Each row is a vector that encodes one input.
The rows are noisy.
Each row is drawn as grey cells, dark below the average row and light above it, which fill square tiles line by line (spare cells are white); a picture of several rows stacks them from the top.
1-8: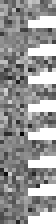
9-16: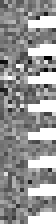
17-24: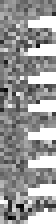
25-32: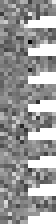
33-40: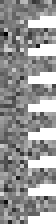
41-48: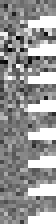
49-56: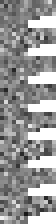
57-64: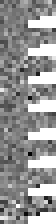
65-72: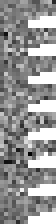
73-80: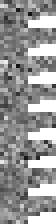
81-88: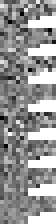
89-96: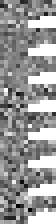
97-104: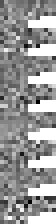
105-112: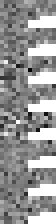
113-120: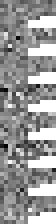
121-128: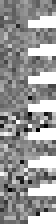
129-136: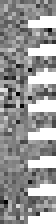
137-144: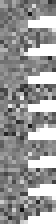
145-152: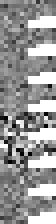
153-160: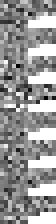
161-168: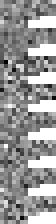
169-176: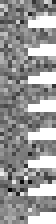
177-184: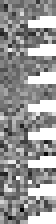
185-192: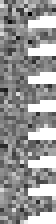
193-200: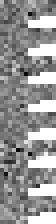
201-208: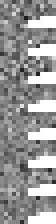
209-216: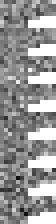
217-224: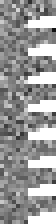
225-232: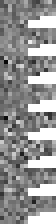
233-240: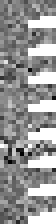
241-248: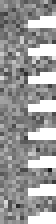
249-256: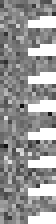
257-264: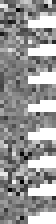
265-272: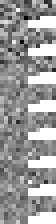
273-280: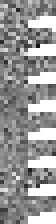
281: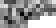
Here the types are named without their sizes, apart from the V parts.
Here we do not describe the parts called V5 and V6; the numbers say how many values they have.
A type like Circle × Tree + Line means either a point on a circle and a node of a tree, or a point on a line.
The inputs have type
Bool × Bool × Bool × (Label × (Line + V5) + V6).
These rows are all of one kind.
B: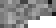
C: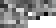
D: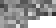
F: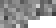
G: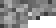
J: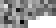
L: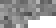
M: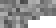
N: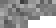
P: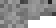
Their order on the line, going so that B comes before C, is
B, G, P, N, M, C, D, F, L, J.
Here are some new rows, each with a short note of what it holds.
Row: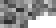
a label, three true/false values and a value of V5
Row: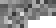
a label, three true/false values and a value of V5
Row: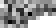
three true/false values and a value of V6
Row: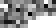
a label, three true/false values and a value of V5
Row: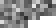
three true/false values and a value of V6
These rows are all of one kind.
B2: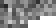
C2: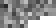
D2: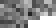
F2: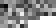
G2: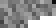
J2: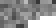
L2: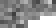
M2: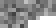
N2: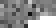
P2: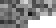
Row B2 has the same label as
D2 and N2.
